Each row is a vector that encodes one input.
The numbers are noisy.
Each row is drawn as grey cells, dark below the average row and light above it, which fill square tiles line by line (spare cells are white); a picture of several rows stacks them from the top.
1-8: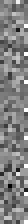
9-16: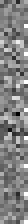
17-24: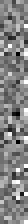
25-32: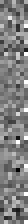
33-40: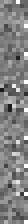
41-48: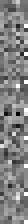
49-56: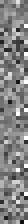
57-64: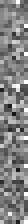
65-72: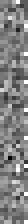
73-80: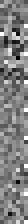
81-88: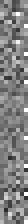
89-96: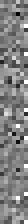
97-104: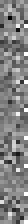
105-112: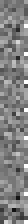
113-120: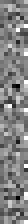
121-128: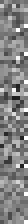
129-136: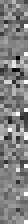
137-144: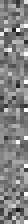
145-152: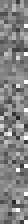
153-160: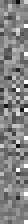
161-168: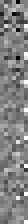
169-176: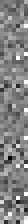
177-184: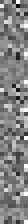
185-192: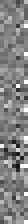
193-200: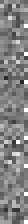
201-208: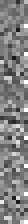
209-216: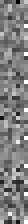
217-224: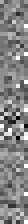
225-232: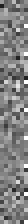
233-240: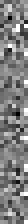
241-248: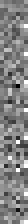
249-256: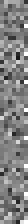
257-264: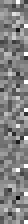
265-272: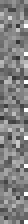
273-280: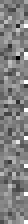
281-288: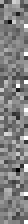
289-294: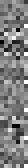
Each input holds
either a point on an 8-point line, or a point on a 14-point line.
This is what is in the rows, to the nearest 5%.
About 30% of them hold a point on an 8-point line. The rest hold a point on a 14-point line.
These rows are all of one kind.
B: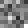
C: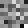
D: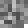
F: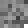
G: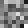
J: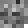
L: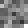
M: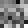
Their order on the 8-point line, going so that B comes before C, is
L, B, F, M, D, C, J, G.
